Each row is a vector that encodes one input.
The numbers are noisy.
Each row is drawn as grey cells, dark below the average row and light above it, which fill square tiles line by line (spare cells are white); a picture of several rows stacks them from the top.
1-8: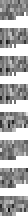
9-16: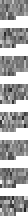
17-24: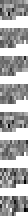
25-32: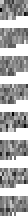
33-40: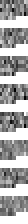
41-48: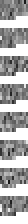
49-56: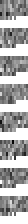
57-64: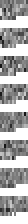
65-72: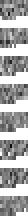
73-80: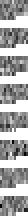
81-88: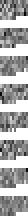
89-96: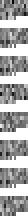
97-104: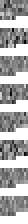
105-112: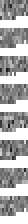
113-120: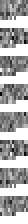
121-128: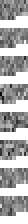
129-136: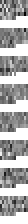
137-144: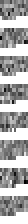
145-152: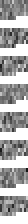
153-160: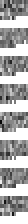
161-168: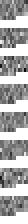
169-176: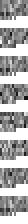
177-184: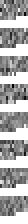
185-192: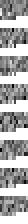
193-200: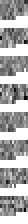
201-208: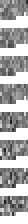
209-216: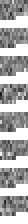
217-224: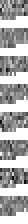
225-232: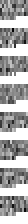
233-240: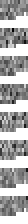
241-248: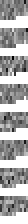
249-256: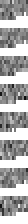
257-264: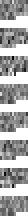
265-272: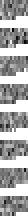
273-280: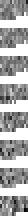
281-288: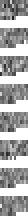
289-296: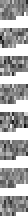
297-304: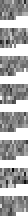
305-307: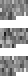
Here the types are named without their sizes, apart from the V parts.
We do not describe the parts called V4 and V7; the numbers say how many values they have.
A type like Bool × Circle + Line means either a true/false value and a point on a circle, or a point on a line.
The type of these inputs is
(Circle + V7) × (Line + V4).
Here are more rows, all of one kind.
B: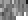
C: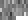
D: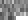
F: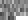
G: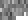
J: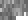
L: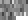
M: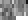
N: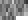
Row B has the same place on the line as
C and J.
